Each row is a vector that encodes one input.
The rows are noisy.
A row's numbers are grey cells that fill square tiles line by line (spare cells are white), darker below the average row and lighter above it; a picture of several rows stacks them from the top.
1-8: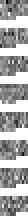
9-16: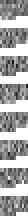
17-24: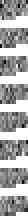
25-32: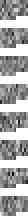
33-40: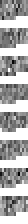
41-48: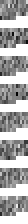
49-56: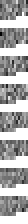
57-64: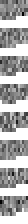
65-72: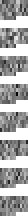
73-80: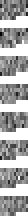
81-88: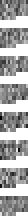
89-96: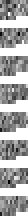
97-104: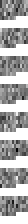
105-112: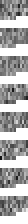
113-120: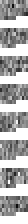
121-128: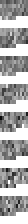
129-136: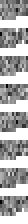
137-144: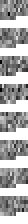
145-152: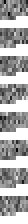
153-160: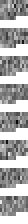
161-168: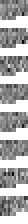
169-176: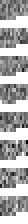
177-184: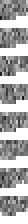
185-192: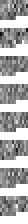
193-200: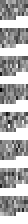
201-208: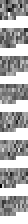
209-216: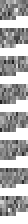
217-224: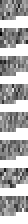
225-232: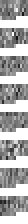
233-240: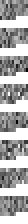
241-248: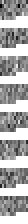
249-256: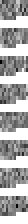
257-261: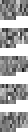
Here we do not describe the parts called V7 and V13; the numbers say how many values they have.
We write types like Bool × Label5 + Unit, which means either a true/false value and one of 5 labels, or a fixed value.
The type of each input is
(Bool × Line6 + V13) × V7.
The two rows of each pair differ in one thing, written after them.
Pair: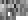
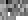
the true/false value
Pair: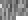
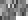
the true/false value
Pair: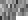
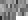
the place on the 6-point line
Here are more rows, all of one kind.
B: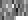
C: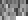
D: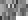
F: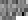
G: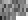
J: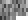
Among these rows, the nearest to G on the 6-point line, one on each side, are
F and J.
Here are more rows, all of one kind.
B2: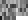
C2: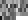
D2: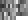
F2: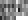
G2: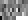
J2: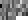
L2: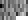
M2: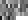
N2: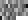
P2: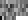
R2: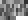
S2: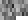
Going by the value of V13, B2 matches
C2 and F2.
